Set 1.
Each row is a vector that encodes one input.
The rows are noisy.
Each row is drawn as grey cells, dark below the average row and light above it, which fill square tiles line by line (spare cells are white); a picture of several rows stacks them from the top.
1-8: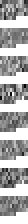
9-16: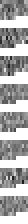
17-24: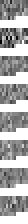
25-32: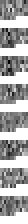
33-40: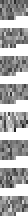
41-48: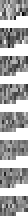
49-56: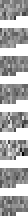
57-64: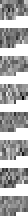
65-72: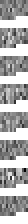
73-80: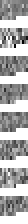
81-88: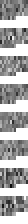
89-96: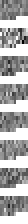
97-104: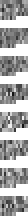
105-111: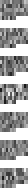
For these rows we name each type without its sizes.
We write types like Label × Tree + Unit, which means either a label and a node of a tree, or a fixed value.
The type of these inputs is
Bool × Bool × Bool × Bool.
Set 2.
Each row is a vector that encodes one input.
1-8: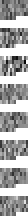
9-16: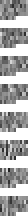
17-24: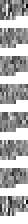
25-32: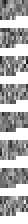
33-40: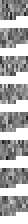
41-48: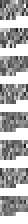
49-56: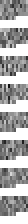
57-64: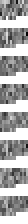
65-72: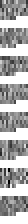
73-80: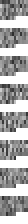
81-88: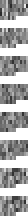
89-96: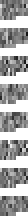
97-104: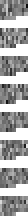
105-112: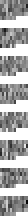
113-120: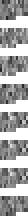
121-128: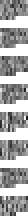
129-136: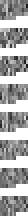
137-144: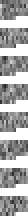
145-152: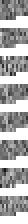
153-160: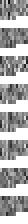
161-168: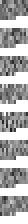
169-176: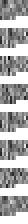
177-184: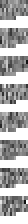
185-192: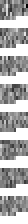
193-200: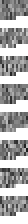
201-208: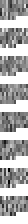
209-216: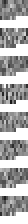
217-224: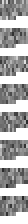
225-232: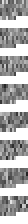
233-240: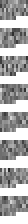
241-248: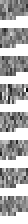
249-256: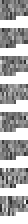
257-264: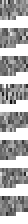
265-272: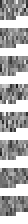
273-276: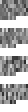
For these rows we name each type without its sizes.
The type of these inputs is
Tree.
